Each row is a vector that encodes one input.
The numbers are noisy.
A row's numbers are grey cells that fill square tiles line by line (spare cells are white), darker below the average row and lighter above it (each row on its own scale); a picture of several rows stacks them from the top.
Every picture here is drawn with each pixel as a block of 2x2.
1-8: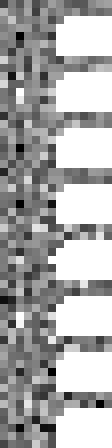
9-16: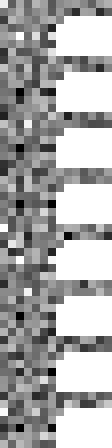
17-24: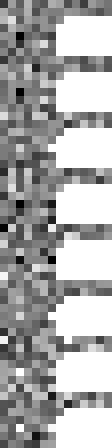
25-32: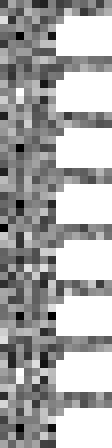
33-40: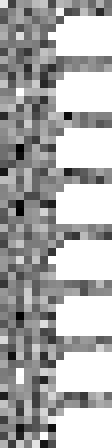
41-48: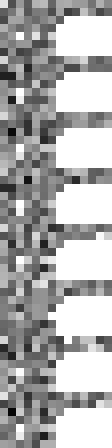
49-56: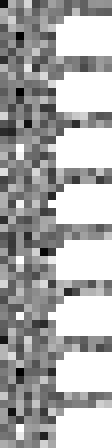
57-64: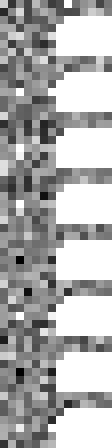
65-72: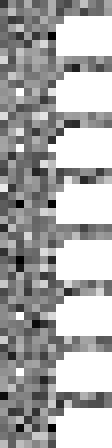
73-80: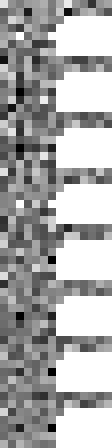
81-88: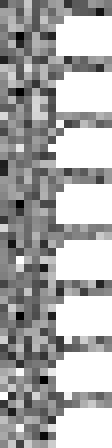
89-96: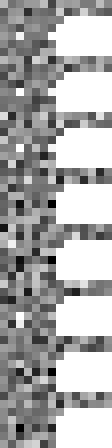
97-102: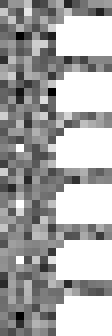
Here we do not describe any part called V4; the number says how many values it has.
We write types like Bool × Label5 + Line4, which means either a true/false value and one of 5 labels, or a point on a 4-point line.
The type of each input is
Bool × (Line5 + V4).
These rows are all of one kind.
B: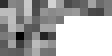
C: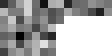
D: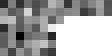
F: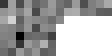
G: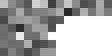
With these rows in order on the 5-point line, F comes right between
B and D.
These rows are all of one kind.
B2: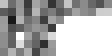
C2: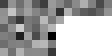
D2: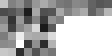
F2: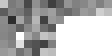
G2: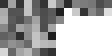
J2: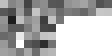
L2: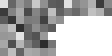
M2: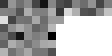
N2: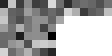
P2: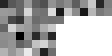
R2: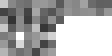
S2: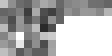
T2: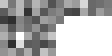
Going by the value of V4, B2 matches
F2, J2 and M2.
